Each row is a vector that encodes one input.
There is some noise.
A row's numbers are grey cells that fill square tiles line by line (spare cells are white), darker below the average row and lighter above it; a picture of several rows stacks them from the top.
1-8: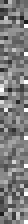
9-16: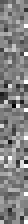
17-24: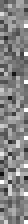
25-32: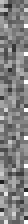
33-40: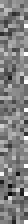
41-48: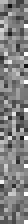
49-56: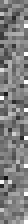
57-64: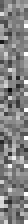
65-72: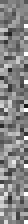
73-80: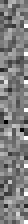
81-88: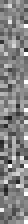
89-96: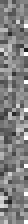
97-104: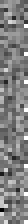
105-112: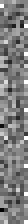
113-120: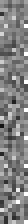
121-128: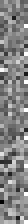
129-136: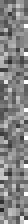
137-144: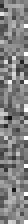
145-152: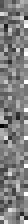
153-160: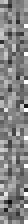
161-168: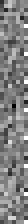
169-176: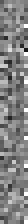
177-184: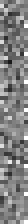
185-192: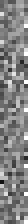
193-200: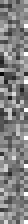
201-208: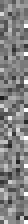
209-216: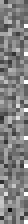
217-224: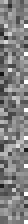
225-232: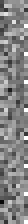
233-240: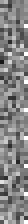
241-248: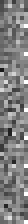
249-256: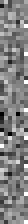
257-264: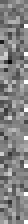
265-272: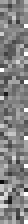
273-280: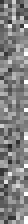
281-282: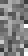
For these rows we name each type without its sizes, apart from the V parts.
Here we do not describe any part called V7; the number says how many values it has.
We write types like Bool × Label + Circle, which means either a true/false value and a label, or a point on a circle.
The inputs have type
Label × Label + Unit + V7 × V7.
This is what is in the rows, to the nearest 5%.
About 5% of them hold a fixed value. About 65% of them hold two labels. The rest hold two values of V7.
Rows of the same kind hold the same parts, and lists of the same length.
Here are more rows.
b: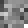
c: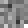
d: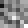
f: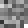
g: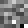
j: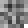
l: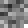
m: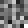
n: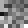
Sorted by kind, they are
b, f, g
c, d, j, l, n
m

